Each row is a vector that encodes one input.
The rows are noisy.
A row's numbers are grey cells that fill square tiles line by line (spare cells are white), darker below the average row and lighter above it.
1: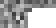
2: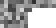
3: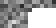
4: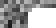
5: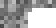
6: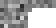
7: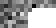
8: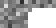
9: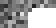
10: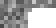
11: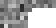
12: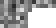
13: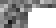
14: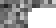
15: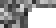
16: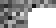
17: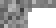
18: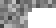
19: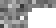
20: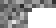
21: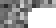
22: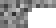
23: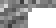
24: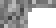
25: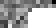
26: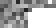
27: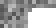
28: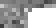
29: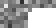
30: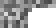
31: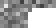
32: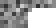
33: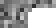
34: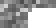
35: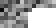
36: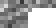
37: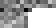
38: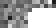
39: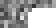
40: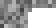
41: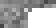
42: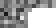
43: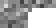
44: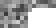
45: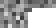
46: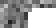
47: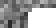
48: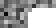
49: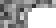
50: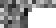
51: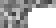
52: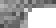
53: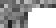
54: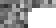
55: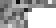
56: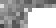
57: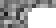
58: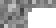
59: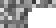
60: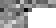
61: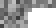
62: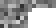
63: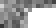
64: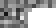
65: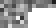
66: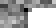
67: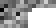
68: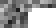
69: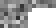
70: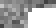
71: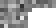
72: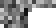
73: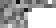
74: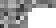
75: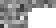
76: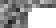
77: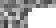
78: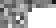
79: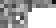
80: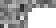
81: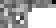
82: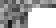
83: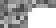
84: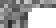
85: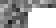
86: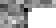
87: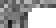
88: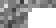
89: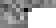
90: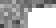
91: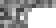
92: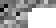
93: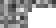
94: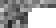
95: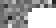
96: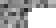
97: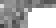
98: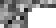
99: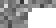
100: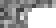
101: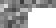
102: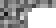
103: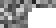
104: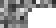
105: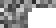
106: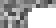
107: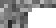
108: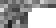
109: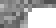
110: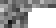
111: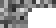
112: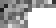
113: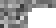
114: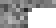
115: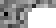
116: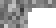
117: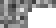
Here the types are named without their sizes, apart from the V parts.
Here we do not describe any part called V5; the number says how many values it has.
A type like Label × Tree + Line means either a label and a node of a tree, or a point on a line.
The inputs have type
(Bool × Line + V5) × Line.
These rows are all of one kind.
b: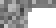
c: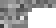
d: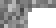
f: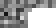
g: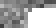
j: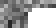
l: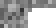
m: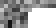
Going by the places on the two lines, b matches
d and l.
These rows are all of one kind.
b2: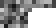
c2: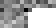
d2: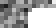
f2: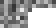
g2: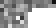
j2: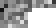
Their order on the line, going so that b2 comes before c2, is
b2, f2, g2, j2, c2, d2.
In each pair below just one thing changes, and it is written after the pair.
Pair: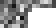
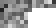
the place on the line
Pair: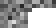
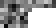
the place on the line
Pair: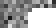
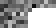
the place on the line
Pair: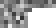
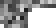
the place on the line
